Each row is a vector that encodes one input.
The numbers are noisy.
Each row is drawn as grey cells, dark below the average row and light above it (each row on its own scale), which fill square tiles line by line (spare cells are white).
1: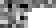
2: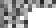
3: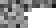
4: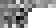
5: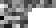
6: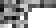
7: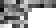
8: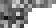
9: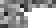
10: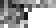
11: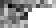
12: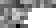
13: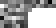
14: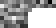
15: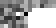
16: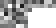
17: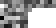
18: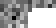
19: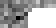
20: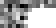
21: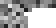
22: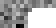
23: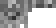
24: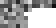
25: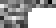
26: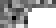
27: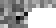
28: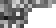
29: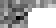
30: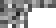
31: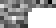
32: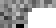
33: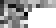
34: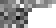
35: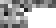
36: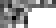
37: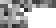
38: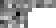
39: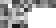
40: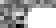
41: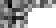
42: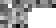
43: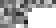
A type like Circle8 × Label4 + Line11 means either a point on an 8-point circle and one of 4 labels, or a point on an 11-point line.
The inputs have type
List2(Line6).
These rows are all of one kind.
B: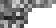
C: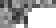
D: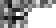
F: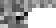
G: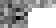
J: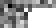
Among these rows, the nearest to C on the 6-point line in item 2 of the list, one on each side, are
F and G.
